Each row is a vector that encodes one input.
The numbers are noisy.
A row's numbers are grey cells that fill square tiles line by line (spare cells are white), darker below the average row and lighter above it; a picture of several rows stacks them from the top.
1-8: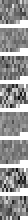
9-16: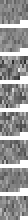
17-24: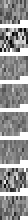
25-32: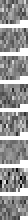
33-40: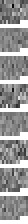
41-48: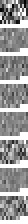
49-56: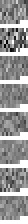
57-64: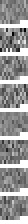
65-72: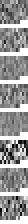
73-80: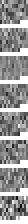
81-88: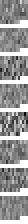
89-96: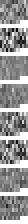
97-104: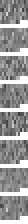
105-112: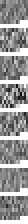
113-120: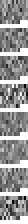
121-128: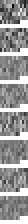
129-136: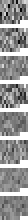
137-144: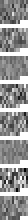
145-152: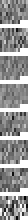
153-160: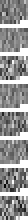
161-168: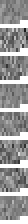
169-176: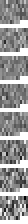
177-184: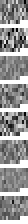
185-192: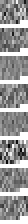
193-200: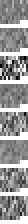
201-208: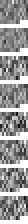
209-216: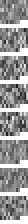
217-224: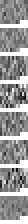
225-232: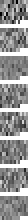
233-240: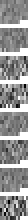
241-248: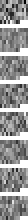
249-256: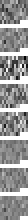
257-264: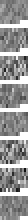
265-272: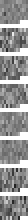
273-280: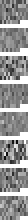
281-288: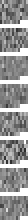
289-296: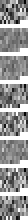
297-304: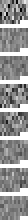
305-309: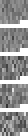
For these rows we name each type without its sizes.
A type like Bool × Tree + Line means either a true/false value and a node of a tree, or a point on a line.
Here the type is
Bool × Bool × Bool × Bool + Line × (Line × Line + Unit).
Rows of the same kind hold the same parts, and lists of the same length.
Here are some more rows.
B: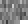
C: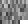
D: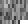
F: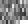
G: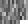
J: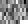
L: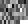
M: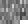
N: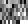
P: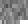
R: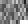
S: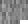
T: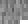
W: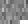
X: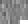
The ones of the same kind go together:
B, F, M, P, R
C, D, G, L, N
J, S, T, W, X

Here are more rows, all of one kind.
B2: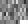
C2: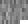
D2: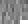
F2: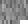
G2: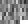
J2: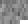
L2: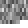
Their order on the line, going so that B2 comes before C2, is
L2, B2, F2, C2, G2, D2, J2.
